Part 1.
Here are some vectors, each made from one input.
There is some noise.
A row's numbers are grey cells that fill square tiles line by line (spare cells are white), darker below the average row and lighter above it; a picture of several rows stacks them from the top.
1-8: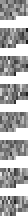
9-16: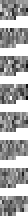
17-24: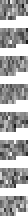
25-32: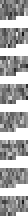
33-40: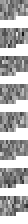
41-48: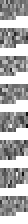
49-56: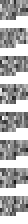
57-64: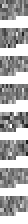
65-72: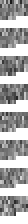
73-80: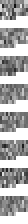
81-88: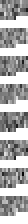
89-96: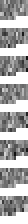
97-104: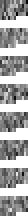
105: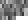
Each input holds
either one of 6 labels, or a point on each of two 3-point lines, or a point on a 6-point line.
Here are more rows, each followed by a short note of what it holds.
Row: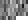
a point on a 6-point line
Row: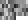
a point on each of two 3-point lines
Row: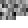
a point on each of two 3-point lines
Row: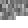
one of 6 labels
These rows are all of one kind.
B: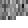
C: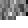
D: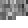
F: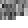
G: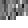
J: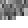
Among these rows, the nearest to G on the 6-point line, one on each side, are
B and F.
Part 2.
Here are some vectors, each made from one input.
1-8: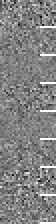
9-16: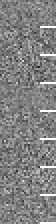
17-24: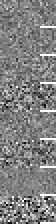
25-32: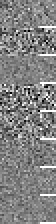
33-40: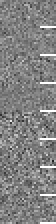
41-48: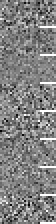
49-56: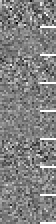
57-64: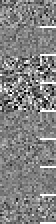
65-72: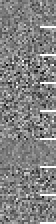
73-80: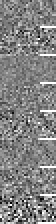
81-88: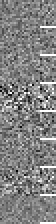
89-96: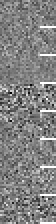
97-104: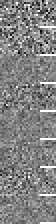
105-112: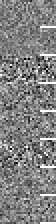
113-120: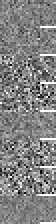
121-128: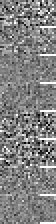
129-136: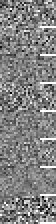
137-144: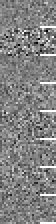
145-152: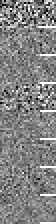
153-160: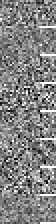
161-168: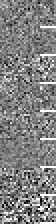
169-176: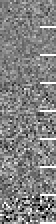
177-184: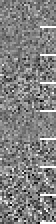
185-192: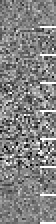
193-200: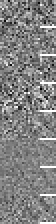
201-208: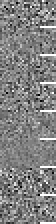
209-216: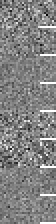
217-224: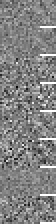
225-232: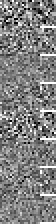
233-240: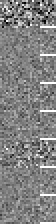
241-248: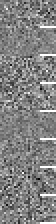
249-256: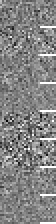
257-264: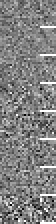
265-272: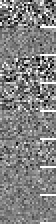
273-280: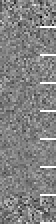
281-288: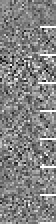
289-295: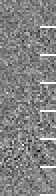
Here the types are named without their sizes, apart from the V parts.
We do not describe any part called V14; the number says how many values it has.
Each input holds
either a point on a line and a true/false value, or a value of V14.
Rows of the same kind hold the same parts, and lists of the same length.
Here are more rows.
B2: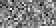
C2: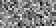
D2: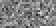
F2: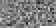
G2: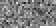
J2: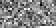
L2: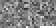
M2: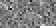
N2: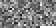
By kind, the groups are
B2, D2, J2, L2, M2, N2
C2, F2, G2

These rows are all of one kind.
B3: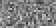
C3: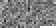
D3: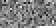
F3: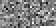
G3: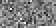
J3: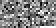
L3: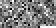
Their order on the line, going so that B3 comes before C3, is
L3, B3, F3, J3, C3, G3, D3.
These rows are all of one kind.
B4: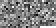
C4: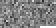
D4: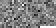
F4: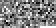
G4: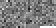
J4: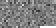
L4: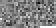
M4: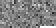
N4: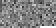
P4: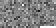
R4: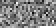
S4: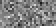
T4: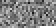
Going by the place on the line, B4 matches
C4, D4 and F4.
